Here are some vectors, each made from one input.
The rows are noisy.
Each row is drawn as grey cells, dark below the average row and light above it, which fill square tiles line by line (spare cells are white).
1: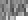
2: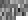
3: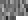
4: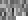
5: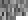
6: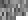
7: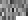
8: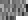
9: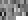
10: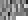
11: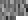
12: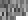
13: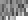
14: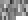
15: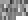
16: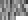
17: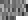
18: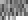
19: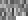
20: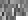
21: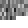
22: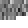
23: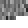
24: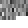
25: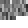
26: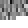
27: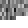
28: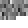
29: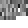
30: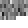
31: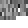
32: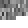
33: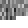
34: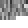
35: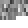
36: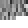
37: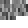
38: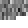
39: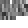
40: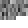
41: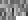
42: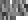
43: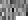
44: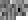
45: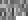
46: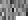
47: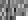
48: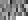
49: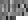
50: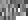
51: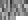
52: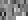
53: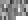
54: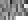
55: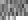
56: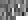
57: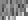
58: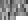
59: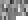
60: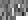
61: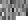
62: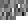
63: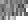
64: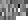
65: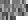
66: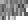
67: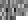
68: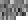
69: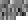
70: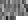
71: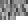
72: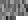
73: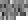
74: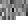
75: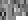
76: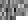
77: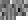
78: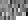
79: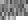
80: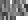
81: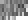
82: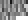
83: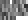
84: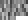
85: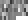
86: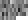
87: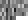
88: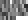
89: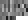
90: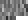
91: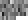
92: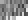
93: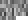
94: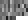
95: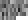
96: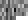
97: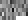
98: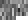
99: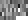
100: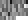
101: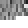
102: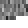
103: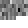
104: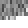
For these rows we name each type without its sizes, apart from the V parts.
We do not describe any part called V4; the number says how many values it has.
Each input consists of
a true/false value, together with either a point on a line, or a list of values of V4.
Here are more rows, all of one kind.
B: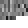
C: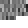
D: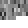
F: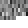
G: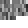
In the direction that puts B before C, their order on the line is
B, F, C, G, D.
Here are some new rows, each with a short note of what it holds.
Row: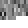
a point on a line and a true/false value
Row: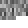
a point on a line and a true/false value
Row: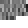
a point on a line and a true/false value
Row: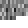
a true/false value, together with the empty list
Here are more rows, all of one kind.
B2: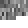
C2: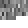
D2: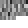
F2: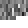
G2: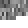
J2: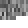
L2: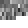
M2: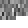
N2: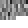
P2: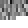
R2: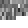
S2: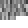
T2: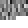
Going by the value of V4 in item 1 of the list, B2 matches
C2, G2, J2 and P2.
